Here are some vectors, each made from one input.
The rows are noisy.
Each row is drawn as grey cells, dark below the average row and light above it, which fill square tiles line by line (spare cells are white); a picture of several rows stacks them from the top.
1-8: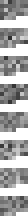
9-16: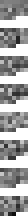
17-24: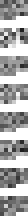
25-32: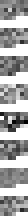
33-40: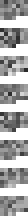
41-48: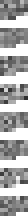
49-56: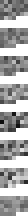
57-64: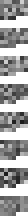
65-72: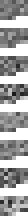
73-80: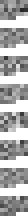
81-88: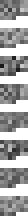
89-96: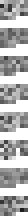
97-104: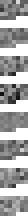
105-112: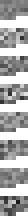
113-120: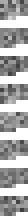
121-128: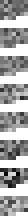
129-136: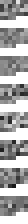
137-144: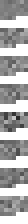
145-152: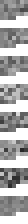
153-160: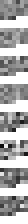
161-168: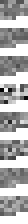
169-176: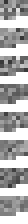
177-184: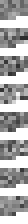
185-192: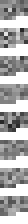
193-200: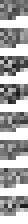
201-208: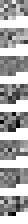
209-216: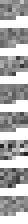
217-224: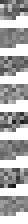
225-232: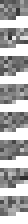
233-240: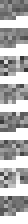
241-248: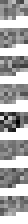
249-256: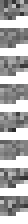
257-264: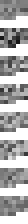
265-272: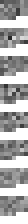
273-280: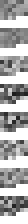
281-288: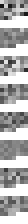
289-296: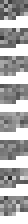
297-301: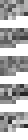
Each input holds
a node of a 10-node tree.
